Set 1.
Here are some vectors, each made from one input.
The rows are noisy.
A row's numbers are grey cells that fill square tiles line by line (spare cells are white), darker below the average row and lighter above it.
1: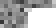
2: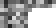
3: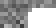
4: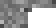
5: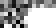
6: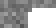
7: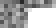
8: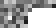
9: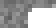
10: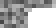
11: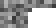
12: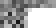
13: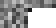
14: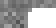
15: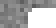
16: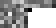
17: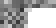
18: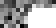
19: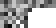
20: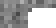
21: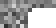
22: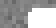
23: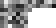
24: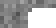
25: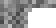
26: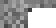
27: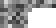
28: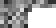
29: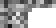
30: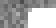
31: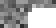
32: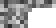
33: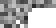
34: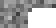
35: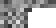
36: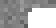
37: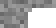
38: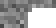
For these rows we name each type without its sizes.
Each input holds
a point on a line.
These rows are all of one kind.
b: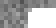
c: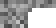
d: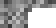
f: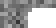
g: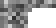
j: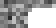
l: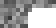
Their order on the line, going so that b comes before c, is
b, d, l, g, c, f, j.
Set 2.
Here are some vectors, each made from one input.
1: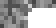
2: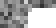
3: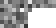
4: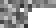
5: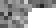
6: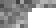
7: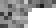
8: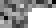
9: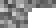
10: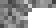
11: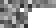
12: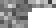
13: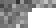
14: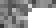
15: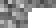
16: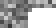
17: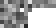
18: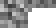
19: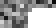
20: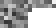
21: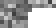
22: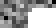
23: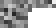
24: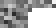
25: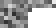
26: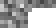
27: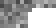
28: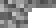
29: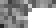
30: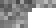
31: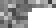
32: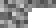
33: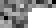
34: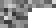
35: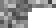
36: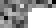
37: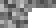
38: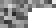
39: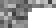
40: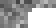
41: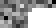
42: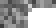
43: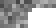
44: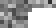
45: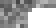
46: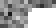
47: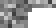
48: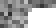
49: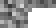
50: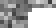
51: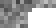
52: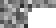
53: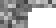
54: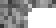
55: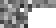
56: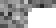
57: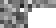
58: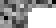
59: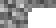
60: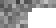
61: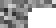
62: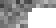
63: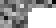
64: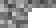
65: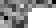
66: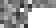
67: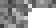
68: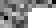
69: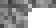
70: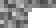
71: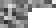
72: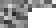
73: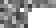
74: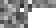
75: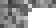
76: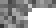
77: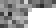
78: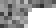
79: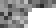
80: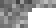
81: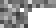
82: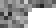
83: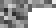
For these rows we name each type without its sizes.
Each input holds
a point on a line.
